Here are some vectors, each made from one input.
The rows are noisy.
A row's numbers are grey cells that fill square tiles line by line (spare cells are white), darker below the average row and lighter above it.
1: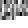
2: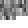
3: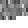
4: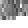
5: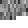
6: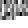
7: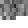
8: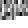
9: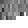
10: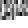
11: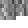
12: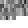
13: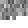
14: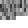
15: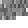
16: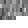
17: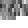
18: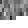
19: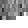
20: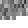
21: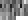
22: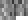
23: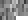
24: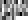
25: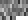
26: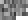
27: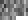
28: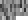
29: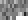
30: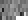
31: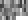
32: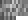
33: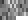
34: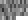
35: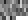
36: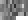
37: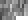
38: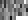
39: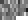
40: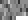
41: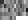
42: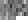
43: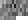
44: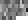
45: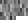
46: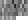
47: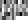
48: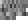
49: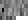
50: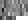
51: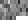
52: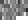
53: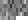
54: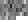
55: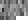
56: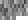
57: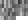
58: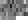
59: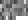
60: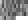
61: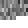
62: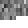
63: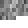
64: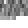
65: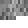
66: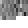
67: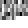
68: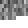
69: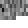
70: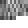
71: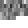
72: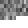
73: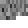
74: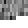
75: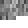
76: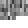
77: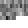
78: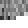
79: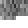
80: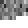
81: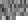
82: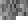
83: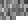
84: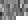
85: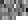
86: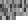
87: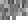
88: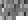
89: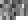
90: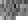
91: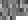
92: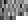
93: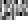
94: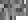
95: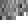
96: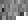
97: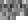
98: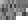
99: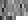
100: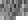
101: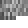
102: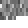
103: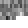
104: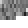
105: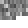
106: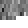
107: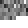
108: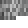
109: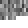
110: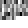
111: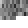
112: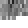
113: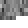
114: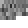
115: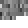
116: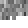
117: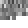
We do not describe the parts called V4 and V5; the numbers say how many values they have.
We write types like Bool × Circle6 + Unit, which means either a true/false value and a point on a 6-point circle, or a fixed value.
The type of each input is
Bool × Circle6 × V4 × V5 + Unit.
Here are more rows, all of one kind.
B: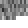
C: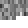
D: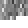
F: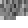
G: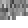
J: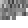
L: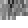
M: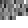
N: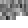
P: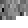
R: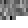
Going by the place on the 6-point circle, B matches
P and R.
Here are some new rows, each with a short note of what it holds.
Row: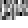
a fixed value
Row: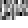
a fixed value
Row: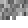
a point on a 6-point circle, a true/false value, a value of V4 and a value of V5
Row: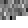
a point on a 6-point circle, a true/false value, a value of V4 and a value of V5
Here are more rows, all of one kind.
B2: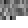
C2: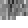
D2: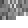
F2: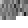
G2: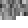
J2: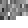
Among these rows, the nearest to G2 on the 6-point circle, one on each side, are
D2 and F2.
